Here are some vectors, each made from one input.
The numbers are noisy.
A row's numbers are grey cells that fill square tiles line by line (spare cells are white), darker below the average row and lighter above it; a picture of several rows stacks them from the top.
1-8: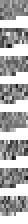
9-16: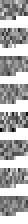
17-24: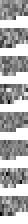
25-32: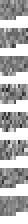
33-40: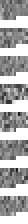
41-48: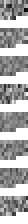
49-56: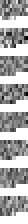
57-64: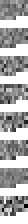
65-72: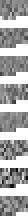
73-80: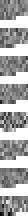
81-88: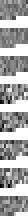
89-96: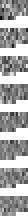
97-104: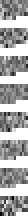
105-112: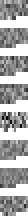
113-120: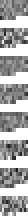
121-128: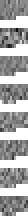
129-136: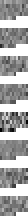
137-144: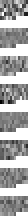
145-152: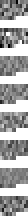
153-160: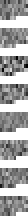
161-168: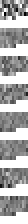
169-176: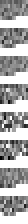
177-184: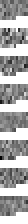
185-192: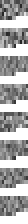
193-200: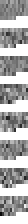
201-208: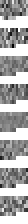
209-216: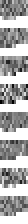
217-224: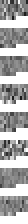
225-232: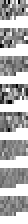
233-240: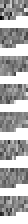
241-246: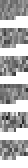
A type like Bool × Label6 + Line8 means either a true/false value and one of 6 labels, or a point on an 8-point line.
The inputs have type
Tree8 × Tree15 + Tree19.
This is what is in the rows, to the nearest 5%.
About 55% of them hold a node of an 8-node tree and a node of a 15-node tree. The rest hold a node of a 19-node tree.
